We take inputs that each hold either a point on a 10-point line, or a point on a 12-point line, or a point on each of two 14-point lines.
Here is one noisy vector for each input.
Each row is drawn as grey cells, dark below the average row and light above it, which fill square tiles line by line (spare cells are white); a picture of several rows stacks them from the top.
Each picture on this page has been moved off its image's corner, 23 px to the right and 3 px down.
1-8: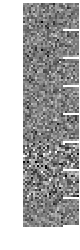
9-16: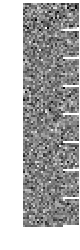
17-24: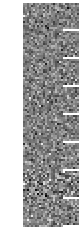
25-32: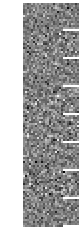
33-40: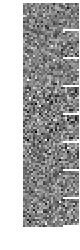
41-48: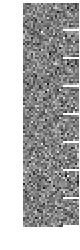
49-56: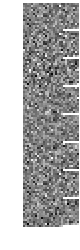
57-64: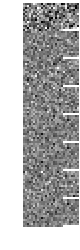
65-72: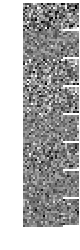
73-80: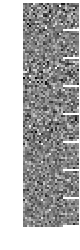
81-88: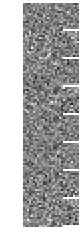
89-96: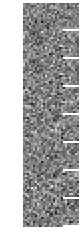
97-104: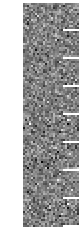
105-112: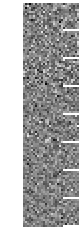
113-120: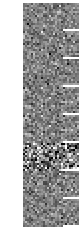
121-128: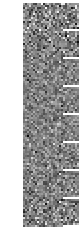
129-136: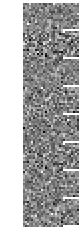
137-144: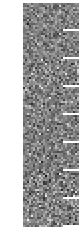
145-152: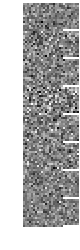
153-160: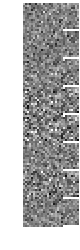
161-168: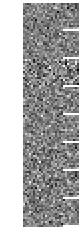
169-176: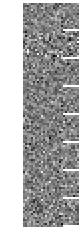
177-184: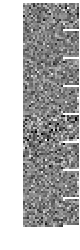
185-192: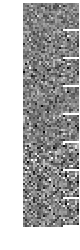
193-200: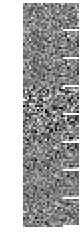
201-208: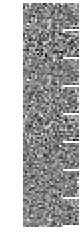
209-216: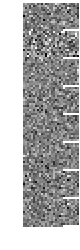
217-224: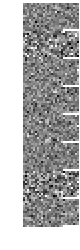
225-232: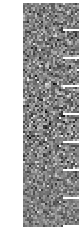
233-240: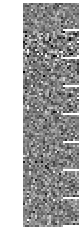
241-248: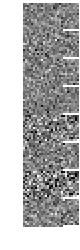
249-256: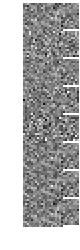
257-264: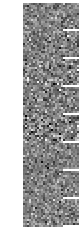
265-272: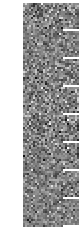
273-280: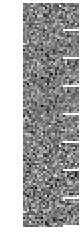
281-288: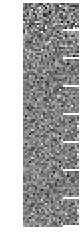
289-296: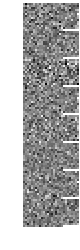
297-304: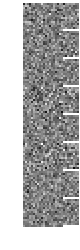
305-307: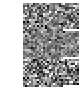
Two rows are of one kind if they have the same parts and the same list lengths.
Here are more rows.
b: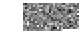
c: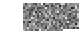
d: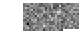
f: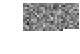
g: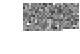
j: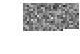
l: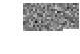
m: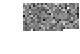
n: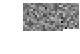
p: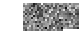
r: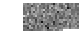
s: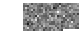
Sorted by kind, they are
b, c, g, m, p
d, f, j, n, s
l, r

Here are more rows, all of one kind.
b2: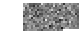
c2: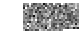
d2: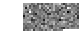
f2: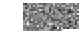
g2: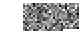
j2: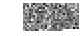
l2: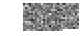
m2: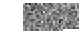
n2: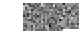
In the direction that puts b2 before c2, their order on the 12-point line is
g2, d2, b2, n2, l2, m2, c2, j2, f2.
